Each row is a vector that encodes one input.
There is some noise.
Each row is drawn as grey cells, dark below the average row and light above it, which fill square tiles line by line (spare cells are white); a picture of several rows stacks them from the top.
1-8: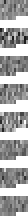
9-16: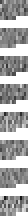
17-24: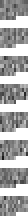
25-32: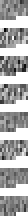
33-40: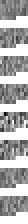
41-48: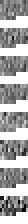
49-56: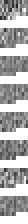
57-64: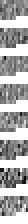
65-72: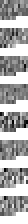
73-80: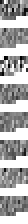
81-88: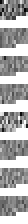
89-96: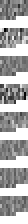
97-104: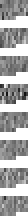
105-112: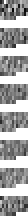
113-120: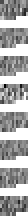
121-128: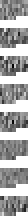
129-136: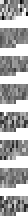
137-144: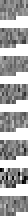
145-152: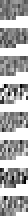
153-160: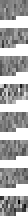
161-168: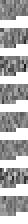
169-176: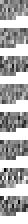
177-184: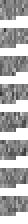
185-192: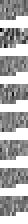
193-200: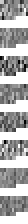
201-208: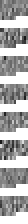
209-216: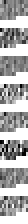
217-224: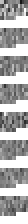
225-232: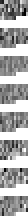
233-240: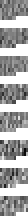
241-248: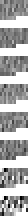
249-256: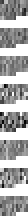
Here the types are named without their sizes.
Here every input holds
a list of points on a line.
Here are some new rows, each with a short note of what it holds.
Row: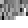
a list of one item
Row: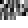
the empty list
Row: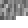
a list of two items
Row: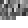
a list of one item
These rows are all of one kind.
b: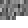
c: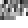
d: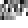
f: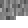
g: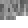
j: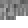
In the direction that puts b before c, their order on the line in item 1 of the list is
b, f, j, c, d, g.
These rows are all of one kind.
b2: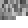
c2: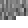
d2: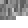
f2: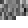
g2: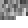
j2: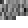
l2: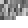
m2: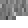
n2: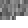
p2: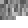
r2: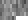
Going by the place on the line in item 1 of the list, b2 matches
c2, f2, j2 and m2.
